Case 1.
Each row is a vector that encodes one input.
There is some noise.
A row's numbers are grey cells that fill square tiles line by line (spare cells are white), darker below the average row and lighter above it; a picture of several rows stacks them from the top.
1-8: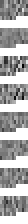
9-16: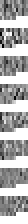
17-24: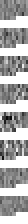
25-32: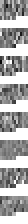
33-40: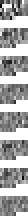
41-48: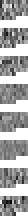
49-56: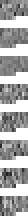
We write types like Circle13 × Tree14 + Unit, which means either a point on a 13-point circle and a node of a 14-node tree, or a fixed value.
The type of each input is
Line5 × Line6 + Tree8.
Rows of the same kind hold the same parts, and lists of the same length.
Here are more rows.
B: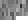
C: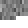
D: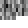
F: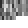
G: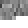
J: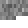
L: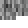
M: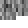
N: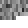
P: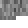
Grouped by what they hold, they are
B, C, F, N, P
D, G, J, L, M

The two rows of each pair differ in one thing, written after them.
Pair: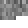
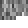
the place on the 5-point line
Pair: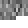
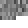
the place on the 6-point line
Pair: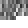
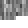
the place on the 6-point line
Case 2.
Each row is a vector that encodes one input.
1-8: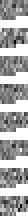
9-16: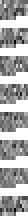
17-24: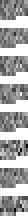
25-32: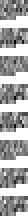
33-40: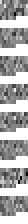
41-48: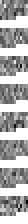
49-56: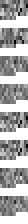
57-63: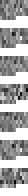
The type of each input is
Line8 + Tree9.
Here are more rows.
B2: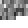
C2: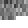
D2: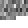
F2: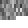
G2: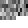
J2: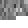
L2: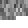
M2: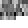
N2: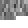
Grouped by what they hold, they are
B2, D2, G2, M2
C2, F2, J2, L2, N2

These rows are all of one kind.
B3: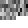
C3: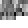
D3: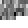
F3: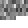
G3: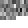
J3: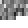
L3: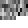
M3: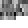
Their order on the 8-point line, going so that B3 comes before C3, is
L3, B3, G3, F3, J3, D3, C3, M3.
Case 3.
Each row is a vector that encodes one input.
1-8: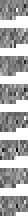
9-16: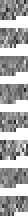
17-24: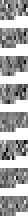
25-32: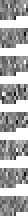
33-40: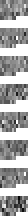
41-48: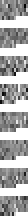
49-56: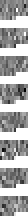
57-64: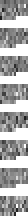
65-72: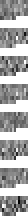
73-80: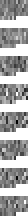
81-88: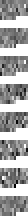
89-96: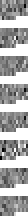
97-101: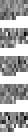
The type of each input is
Bool × Line7.
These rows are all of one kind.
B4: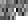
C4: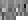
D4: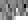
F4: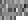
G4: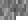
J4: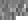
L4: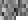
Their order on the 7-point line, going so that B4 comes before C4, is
B4, G4, L4, J4, D4, C4, F4.
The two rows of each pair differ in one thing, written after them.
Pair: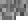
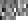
the true/false value
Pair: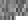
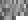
the place on the 7-point line
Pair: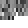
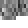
the true/false value
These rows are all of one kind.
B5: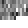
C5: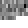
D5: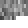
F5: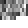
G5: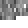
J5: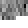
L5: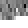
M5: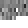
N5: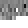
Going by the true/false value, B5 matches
D5, F5 and G5.
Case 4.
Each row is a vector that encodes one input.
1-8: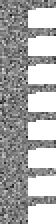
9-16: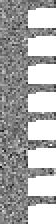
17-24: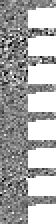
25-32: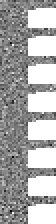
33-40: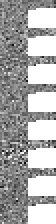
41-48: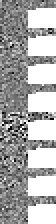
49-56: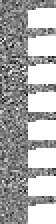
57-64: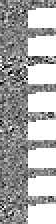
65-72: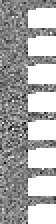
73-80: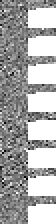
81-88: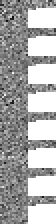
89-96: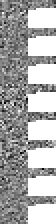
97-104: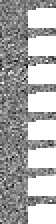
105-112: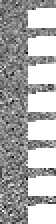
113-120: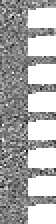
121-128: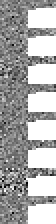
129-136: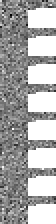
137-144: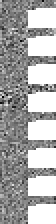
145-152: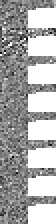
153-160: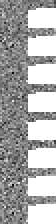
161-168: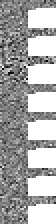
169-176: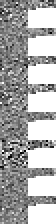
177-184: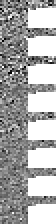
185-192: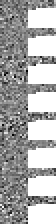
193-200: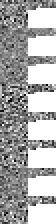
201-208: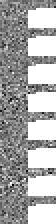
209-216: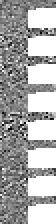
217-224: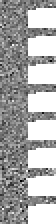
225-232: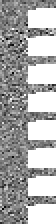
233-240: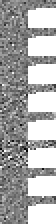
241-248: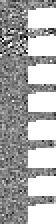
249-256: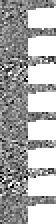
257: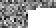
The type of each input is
List2(Line7).
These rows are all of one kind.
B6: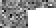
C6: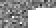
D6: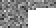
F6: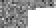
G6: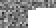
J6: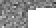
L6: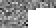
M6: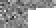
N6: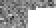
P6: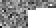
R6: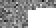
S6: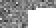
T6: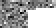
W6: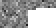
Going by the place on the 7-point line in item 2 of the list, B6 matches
G6, L6 and M6.
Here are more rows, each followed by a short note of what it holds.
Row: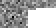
a list of one item
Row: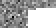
a list of one item
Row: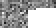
a list of one item
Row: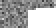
a list of two items
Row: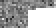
a list of two items
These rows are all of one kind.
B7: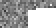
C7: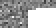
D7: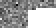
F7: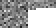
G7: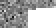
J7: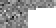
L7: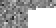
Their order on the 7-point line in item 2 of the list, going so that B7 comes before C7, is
L7, B7, D7, J7, F7, G7, C7.
